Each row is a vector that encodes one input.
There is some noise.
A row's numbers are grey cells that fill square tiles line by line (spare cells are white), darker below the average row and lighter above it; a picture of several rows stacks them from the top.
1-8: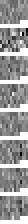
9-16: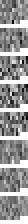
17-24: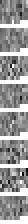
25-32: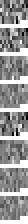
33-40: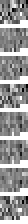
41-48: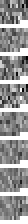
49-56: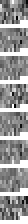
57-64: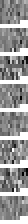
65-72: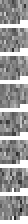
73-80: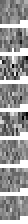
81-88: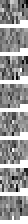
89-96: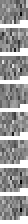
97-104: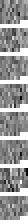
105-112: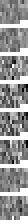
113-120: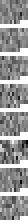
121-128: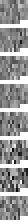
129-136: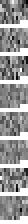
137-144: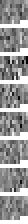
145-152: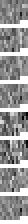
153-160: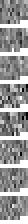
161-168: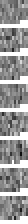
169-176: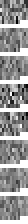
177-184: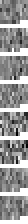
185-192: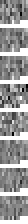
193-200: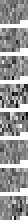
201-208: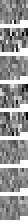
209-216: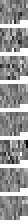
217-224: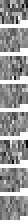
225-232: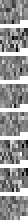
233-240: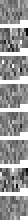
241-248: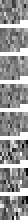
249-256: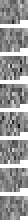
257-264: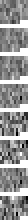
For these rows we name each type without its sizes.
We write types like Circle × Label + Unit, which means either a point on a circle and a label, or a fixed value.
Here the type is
(Bool × Bool × Bool × Bool + Unit) × Line + Tree.
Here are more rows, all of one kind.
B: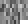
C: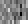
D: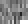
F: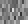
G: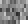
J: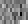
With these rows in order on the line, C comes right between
D and J.
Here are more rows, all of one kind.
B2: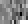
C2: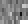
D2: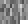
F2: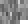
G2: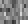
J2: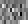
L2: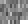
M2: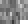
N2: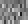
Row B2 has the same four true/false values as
F2, J2 and M2.
